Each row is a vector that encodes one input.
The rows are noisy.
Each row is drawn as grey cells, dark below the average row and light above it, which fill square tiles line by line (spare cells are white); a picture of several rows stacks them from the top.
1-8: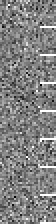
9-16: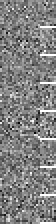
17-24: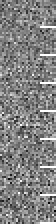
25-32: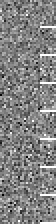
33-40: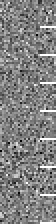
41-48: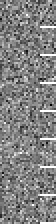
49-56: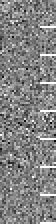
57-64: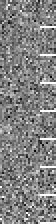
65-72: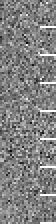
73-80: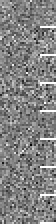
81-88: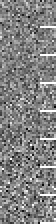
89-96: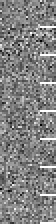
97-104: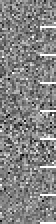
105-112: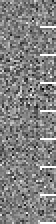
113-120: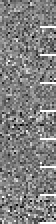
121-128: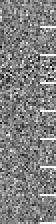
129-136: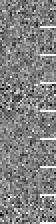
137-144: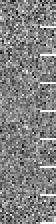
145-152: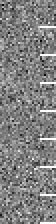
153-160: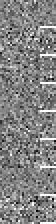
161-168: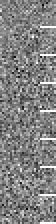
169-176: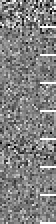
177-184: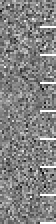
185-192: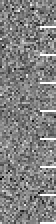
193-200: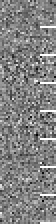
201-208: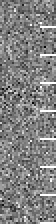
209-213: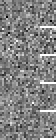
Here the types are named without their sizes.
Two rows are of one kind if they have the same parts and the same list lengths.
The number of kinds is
3.
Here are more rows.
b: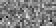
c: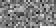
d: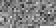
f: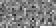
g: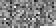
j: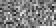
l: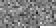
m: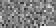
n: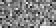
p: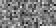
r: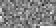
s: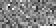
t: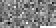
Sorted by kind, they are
b, f, j, n, s, t
c, d, l, p
g, m, r

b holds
a node of each of two trees.
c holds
a point on a circle and three true/false values.
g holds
a point on a circle and a label.
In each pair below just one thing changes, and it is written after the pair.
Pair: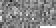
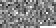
the place on the circle
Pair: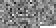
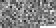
the label
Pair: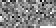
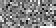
the label
